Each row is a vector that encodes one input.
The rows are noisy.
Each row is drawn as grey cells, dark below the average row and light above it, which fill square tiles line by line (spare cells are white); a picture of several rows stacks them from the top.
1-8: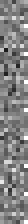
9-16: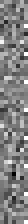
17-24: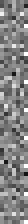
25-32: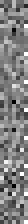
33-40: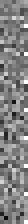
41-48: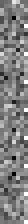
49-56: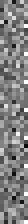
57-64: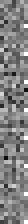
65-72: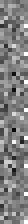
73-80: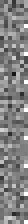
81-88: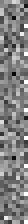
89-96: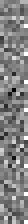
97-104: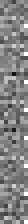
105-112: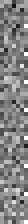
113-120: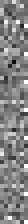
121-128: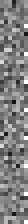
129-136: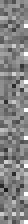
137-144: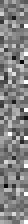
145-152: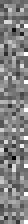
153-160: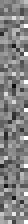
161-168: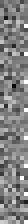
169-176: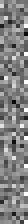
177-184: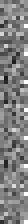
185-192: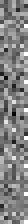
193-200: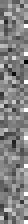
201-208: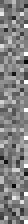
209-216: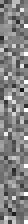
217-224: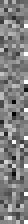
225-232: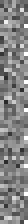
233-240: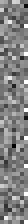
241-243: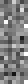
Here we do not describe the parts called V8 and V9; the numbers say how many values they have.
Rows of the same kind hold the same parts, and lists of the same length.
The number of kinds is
3.
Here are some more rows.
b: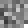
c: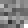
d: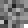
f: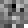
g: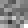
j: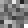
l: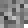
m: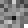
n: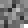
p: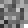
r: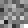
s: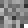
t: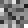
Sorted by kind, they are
b, d, f, l, n, p
c, g, r
j, m, s, t

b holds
a true/false value and a value of V8.
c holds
a point on a 7-point line and a true/false value.
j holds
a point on a 6-point line and a value of V9.
